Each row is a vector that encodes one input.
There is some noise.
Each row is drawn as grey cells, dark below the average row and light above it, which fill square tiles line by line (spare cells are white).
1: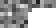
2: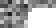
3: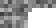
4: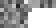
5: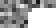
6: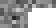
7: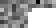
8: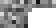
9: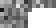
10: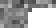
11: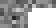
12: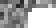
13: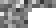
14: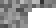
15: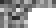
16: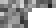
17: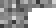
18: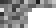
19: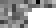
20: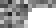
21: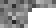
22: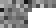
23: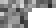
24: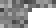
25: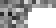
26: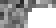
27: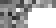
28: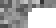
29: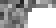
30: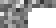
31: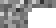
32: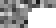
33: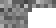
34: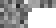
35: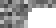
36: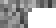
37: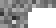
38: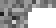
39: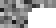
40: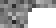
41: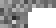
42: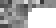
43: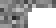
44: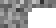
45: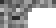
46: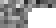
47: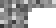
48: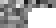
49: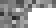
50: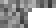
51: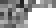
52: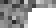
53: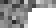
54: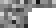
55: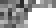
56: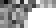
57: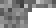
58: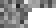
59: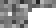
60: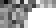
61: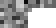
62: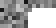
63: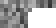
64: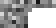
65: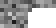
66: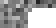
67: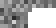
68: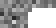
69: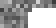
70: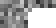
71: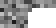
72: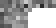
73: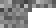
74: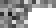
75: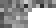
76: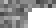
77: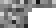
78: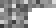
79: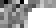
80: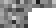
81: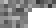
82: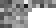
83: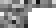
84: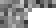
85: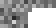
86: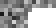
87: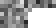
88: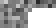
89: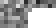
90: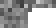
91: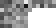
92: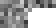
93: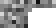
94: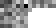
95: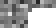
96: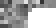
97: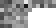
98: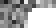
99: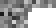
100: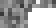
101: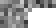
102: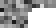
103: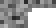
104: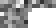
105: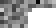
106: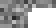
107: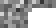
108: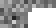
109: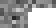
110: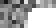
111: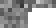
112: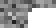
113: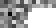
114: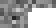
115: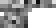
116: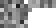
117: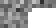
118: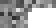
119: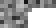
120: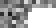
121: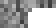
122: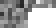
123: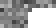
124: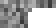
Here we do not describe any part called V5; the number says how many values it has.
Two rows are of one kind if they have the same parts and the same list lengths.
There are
2 kinds of row.
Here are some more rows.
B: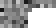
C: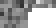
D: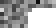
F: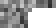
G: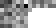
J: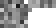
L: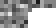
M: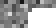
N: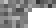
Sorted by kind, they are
B, C, D, L, M
F, G, J, N

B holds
a point on a 9-point circle and a point on an 8-point line.
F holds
a point on an 8-point line and a value of V5.
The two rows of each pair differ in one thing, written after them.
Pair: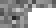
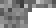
the place on the 9-point circle
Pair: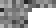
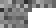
the place on the 9-point circle
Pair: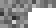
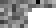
the place on the 9-point circle
